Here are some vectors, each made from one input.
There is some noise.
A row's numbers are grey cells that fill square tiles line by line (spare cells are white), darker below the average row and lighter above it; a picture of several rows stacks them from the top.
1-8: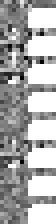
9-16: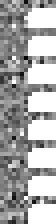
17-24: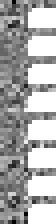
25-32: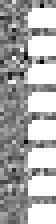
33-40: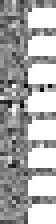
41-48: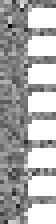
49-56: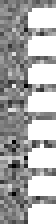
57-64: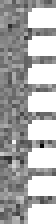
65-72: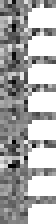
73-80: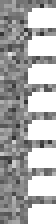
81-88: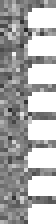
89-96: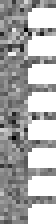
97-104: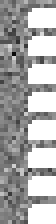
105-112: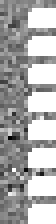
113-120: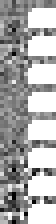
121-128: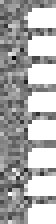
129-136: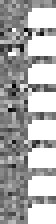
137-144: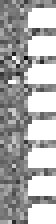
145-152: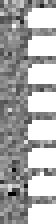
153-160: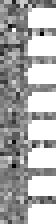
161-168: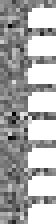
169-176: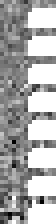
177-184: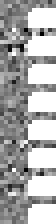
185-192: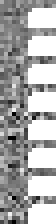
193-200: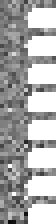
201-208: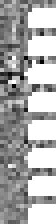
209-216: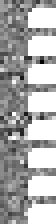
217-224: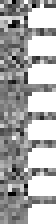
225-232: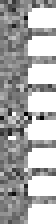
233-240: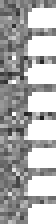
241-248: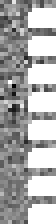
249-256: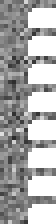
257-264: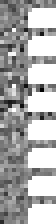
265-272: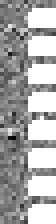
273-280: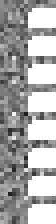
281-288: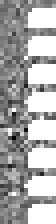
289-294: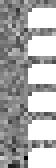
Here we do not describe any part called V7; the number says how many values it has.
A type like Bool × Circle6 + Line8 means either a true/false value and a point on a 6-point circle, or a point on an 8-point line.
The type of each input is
List2(Label5 + Line9) × V7.
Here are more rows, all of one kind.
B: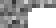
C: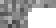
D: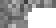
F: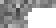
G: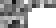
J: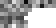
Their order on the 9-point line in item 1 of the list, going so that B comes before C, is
B, G, C, J, F, D.
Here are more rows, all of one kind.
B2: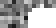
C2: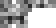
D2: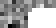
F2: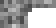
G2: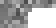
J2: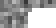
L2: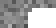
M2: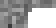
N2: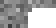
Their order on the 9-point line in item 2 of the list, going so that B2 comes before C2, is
F2, B2, J2, D2, M2, N2, L2, G2, C2.
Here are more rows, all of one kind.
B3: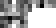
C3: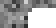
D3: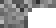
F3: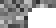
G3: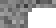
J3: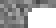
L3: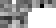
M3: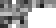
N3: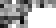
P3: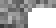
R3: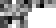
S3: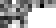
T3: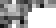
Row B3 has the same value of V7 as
D3, F3 and J3.
